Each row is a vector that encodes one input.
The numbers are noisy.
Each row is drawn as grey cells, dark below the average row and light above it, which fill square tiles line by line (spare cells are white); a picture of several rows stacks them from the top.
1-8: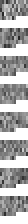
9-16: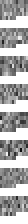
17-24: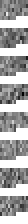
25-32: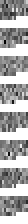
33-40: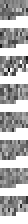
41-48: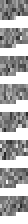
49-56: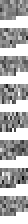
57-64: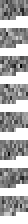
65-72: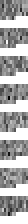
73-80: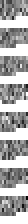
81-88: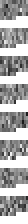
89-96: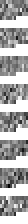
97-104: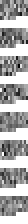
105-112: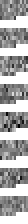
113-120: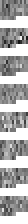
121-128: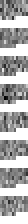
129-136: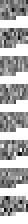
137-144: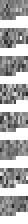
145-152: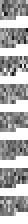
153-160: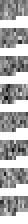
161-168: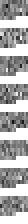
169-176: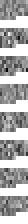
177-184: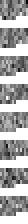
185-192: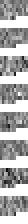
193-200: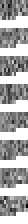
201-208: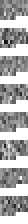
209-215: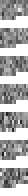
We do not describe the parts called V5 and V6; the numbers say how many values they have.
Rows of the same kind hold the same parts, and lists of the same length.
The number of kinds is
2.
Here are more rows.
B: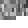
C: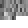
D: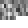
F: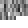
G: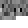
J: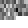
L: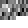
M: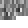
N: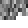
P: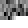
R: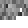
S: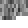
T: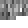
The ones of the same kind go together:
B, C, D, J, L, M, P, R, S
F, G, N, T

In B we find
a point on a 7-point line, a true/false value and a value of V6.
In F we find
a true/false value, a value of V5 and a value of V6.
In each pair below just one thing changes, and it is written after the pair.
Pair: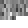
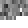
the value of V6
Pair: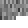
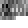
the value of V6
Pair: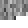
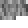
the true/false value
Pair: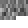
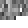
the value of V6
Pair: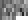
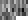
the value of V6
